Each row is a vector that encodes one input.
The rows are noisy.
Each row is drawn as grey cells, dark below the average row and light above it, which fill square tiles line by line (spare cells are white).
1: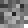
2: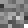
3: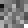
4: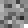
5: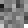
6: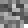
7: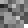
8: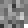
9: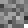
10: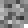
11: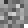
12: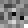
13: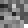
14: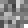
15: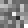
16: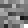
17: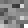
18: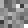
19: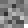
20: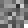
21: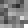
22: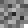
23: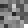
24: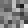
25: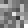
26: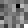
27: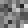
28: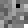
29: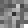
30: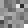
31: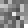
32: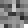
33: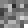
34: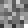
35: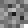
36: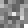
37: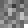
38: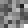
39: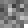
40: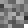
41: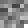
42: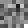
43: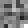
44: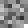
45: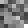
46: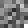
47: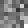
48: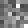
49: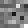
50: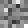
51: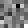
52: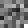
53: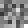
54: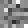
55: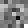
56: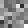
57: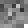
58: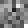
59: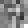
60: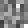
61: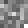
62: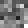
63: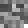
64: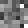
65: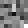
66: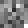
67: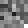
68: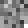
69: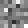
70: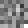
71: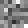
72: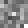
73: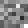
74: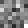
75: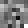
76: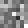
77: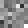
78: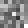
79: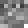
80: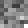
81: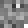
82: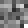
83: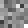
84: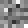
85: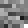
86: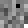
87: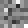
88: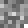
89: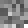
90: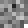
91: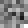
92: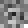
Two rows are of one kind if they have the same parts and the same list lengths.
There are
4 kinds of row.
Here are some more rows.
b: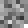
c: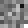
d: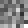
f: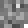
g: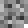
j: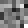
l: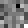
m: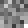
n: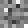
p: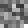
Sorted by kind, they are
b, g
c, d, f, j, m
l, p
n

